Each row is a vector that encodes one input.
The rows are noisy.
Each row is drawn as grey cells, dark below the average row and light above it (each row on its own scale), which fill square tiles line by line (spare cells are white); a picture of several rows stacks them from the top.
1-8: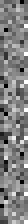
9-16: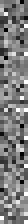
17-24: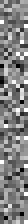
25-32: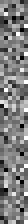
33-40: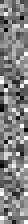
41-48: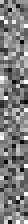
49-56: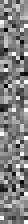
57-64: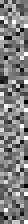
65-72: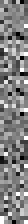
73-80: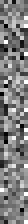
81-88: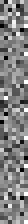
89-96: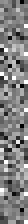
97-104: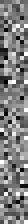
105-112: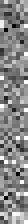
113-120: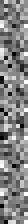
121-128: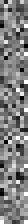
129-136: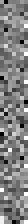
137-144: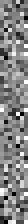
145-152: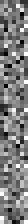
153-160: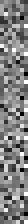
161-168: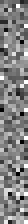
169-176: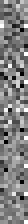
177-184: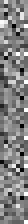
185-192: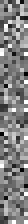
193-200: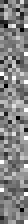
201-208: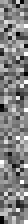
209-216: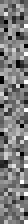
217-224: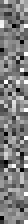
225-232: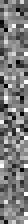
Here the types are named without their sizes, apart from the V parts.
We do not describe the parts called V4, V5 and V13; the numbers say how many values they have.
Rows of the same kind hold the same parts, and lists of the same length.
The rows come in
3 kinds.
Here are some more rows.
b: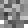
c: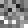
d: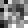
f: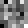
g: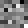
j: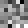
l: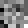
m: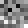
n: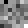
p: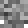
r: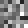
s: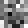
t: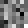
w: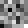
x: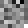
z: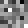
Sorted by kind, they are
b, p, s
c, d, f, l, m, n, t, w
g, j, r, x, z

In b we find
a point on a line.
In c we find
a node of a tree, a true/false value, a value of V4 and a value of V5.
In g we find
a value of V4, a value of V5 and a value of V13.
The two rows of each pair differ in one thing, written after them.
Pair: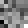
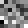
the true/false value
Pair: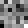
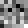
the true/false value
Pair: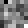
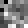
the true/false value
